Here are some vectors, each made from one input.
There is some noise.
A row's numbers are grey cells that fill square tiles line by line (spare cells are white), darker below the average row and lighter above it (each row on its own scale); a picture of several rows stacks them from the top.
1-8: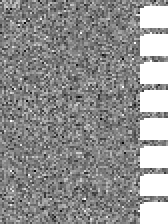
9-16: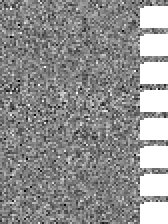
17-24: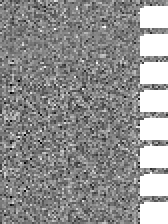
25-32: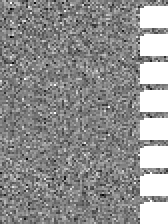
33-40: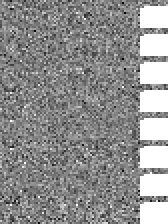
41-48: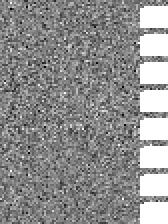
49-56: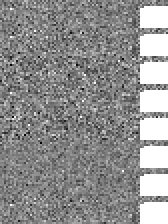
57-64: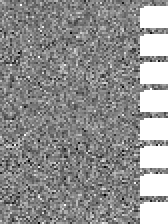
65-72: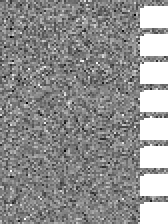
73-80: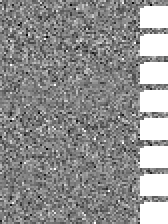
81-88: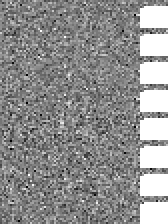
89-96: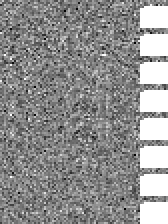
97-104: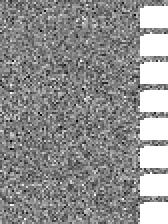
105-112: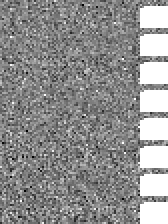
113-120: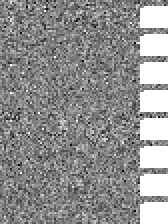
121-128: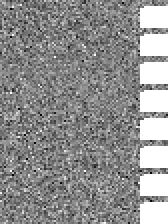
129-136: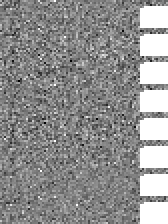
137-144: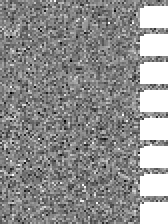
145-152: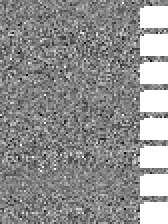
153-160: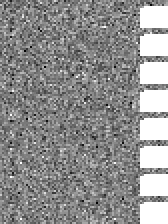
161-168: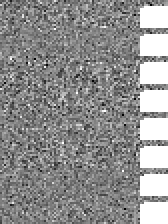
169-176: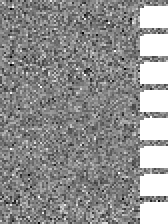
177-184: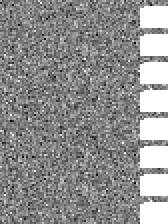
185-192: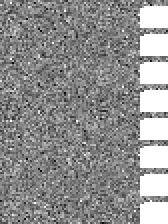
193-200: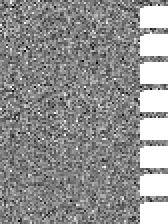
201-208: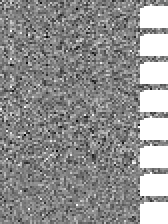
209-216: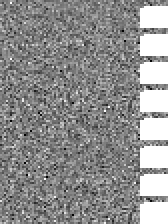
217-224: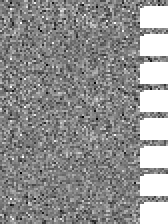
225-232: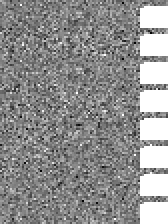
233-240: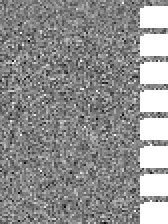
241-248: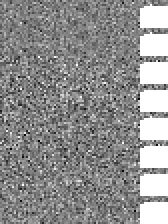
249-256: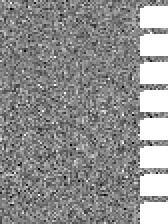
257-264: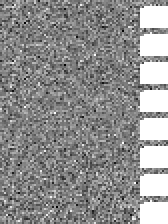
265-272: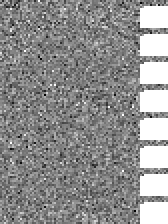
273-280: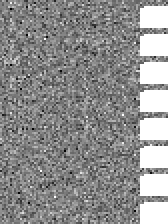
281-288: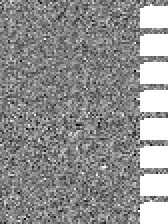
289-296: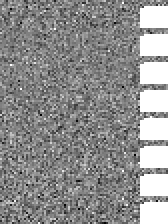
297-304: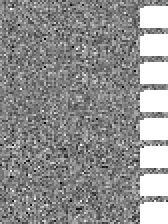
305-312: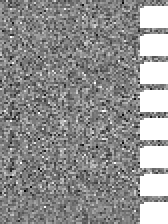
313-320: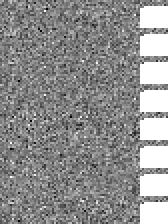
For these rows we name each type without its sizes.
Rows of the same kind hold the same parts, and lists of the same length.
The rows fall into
2 kinds.
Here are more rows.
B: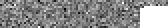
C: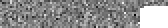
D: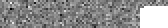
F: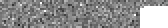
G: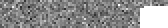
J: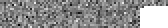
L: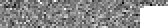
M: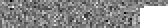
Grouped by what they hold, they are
B, C, D, F, J
G, L, M

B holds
a point on a line and three true/false values.
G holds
a node of a tree and three true/false values.
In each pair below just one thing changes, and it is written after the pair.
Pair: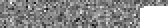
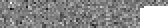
one of the three true/false values
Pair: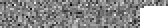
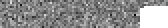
the place on the line
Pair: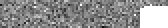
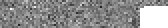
one of the three true/false values
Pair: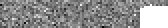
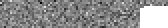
the place on the line
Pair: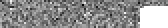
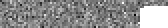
one of the three true/false values
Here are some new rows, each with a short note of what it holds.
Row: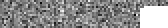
a node of a tree and three true/false values
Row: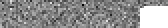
a point on a line and three true/false values
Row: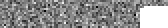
a node of a tree and three true/false values
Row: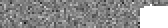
a node of a tree and three true/false values
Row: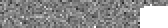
a node of a tree and three true/false values
